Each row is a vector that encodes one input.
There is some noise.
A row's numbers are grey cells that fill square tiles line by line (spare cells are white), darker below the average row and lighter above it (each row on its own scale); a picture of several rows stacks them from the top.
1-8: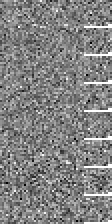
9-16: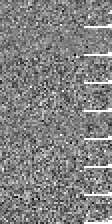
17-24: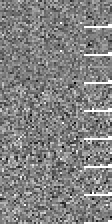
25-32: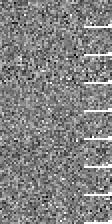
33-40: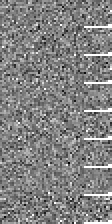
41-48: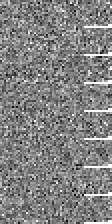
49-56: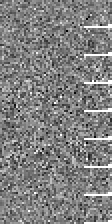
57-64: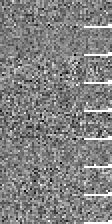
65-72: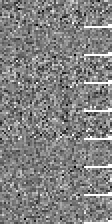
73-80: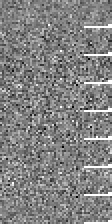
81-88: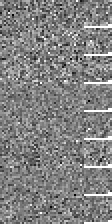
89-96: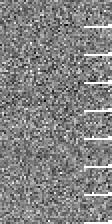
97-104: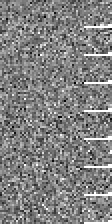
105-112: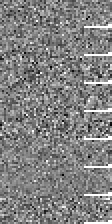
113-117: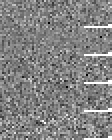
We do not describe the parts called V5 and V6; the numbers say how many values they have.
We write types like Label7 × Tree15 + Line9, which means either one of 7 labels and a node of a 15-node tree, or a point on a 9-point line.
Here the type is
Bool × Label4 + Unit + V5 × V6.
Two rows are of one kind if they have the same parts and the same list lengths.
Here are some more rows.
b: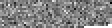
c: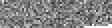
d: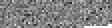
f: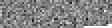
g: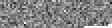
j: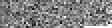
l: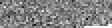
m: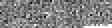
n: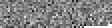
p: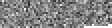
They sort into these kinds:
b, g, j, m
c, p
d, f, l, n

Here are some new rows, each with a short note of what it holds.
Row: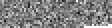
a fixed value
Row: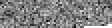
one of 4 labels and a true/false value
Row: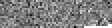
one of 4 labels and a true/false value
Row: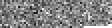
a value of V5 and a value of V6
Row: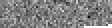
a value of V5 and a value of V6
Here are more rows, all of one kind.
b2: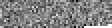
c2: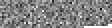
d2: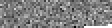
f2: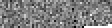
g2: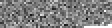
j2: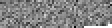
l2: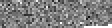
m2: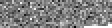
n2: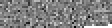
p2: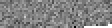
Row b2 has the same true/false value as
c2 and f2.
